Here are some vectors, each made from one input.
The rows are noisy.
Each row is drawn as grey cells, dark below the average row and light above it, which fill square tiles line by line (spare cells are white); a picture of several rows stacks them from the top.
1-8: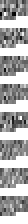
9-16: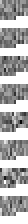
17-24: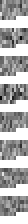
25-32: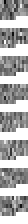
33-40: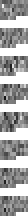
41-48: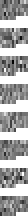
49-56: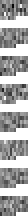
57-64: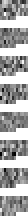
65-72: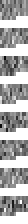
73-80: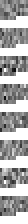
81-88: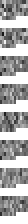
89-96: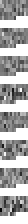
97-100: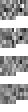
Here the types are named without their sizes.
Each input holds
a true/false value, together with either a label, or a node of a tree.
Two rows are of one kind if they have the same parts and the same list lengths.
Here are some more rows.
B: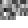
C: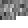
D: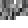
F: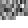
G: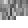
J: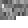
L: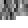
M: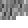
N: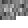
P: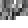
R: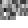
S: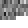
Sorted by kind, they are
B, D, F, L, P, R
C, G, J, M, N, S

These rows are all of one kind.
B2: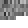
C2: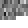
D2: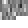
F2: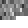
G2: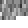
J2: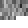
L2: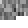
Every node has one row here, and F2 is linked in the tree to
J2.
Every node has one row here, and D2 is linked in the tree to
G2 and L2.
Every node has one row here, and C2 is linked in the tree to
B2.
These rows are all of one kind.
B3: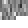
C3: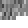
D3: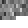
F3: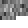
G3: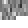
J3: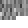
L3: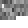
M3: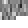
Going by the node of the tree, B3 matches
G3 and M3.
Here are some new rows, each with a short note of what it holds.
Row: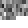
a label and a true/false value
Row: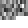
a label and a true/false value
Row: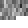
a node of a tree and a true/false value
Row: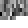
a label and a true/false value
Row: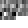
a label and a true/false value
